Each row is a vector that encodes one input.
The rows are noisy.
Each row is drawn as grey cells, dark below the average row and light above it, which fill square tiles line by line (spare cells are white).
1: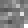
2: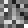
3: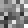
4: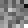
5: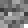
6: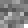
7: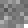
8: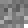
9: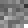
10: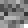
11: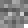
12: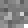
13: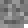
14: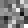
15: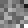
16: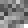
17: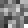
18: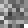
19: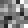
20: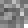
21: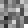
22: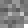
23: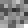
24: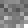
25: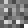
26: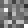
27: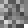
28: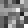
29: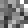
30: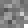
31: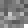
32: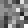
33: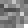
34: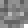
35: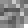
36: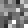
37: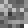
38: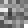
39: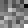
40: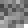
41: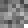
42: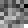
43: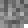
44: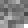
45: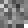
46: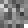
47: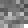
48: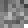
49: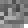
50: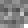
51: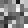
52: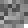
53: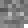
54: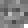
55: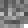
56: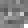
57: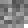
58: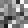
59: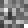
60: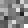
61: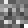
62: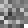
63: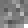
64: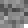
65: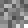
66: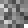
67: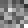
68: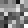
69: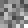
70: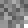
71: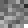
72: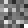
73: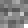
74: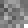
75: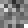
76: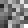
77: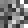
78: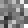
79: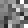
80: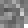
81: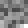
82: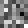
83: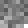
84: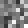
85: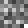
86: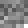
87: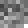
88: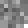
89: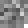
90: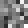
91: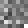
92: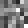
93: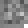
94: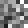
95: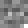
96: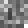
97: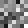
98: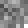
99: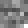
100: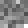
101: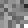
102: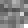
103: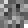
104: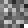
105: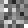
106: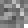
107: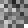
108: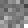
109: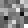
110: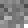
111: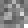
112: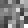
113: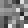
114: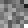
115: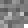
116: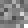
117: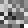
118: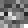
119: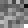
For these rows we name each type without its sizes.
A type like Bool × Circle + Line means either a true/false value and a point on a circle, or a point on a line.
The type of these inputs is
Bool × Label + Line.
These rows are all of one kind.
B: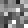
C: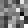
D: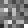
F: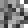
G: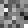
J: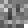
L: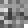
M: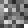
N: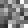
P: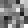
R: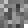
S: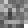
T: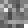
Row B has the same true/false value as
C, F, N and P.
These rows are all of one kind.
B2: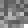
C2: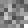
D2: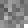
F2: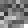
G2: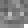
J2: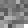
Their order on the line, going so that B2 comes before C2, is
G2, B2, J2, F2, D2, C2.
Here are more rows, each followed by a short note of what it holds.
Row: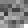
a point on a line
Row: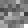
a point on a line
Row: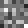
a label and a true/false value
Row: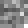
a point on a line
